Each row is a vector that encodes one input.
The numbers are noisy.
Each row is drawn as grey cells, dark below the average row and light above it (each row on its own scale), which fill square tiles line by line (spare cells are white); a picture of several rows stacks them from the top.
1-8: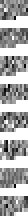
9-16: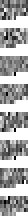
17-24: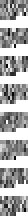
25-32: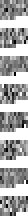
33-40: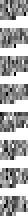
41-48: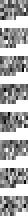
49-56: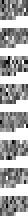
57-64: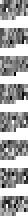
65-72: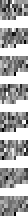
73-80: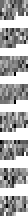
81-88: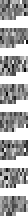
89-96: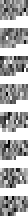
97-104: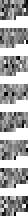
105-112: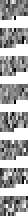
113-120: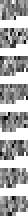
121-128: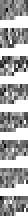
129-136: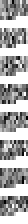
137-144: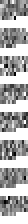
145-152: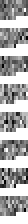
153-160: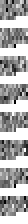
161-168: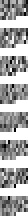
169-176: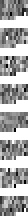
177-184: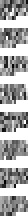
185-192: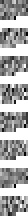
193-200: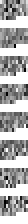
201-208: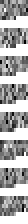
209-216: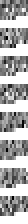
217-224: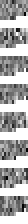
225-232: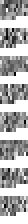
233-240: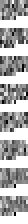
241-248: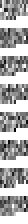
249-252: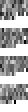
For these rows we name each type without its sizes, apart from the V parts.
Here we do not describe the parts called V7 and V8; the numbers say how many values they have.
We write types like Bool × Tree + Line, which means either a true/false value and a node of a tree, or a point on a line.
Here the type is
Bool × (Line + V8) + V7.
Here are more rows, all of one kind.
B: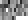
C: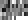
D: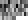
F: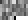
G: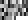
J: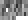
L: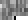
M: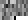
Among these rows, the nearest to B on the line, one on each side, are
D and J.
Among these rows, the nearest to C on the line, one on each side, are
D and G.
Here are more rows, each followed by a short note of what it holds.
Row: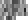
a true/false value and a value of V8
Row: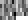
a true/false value and a value of V8
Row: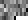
a point on a line and a true/false value
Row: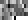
a point on a line and a true/false value
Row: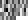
a true/false value and a value of V8
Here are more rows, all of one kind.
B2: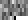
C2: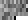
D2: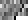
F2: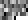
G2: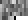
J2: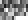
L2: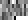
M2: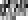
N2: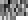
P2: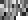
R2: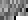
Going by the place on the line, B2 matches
F2, G2, L2 and P2.
